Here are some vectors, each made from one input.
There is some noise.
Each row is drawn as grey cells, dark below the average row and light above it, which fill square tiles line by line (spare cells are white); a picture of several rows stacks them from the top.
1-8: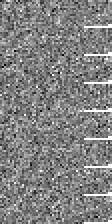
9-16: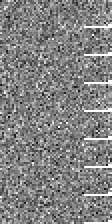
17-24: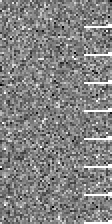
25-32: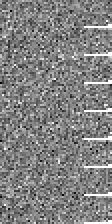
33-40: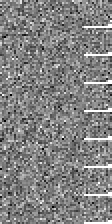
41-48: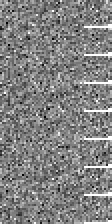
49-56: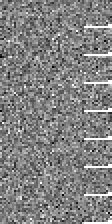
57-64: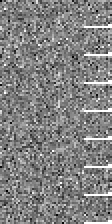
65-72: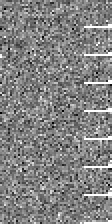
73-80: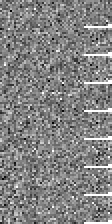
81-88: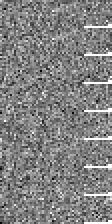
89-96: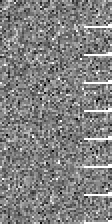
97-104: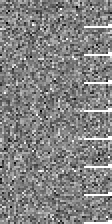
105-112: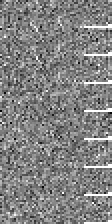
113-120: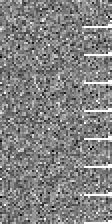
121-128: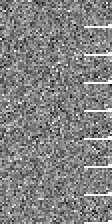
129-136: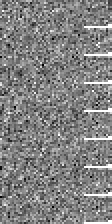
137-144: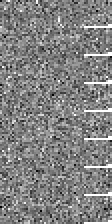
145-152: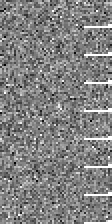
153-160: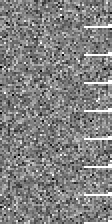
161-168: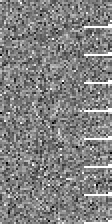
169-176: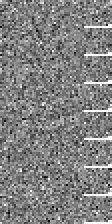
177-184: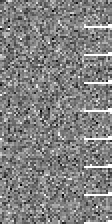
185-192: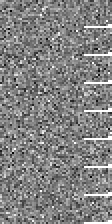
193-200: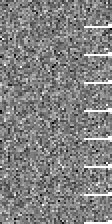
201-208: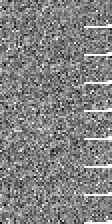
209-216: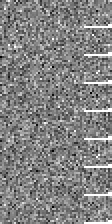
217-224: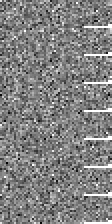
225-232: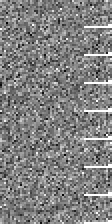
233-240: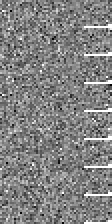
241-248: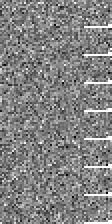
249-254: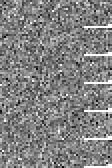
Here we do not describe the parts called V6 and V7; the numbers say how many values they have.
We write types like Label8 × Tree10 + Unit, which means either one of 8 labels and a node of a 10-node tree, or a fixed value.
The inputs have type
Bool × Circle9 × V7 + Tree10 × (Tree10 + V6).
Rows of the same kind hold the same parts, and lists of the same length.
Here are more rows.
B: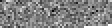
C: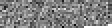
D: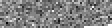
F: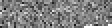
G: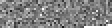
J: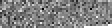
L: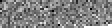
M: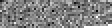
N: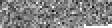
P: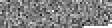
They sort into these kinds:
B, J, L, M, N
C, F, G
D, P

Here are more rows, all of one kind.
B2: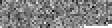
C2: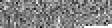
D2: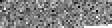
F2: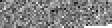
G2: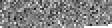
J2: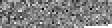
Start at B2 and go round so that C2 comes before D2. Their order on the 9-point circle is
B2, C2, D2, F2, J2, G2.
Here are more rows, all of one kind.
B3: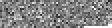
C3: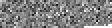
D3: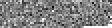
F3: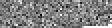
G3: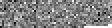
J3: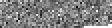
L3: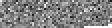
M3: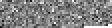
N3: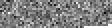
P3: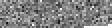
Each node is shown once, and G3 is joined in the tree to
M3.
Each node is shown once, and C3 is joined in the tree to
M3.
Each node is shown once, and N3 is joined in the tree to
F3 and P3.
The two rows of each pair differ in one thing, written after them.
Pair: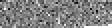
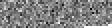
the place on the 9-point circle
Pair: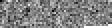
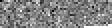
the true/false value
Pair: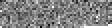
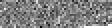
the true/false value
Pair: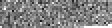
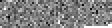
the value of V7
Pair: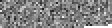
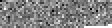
the value of V7
